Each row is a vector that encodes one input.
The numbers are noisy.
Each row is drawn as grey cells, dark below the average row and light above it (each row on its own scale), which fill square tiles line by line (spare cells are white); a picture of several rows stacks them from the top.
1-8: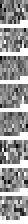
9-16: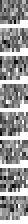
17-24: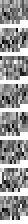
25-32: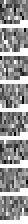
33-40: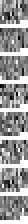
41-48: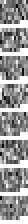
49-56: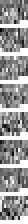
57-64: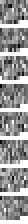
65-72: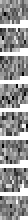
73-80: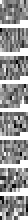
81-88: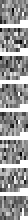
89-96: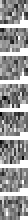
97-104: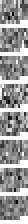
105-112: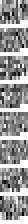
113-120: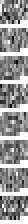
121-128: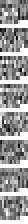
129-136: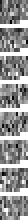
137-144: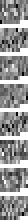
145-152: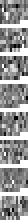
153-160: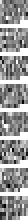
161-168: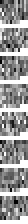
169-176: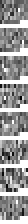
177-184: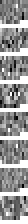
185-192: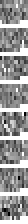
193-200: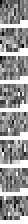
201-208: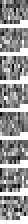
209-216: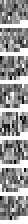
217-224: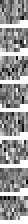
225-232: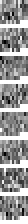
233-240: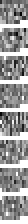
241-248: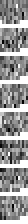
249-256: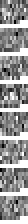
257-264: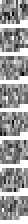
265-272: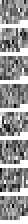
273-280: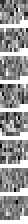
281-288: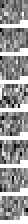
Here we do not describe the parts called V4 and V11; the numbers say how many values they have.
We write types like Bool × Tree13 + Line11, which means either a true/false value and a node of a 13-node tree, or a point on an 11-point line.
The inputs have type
(Label6 + Line6) × V11 + V4.
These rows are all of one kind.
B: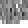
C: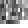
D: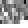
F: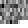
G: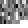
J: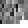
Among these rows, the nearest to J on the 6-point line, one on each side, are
C and F.
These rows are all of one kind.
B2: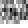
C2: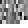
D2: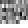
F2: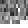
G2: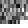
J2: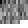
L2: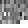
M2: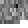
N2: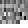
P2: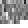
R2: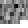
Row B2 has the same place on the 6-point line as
F2 and P2.
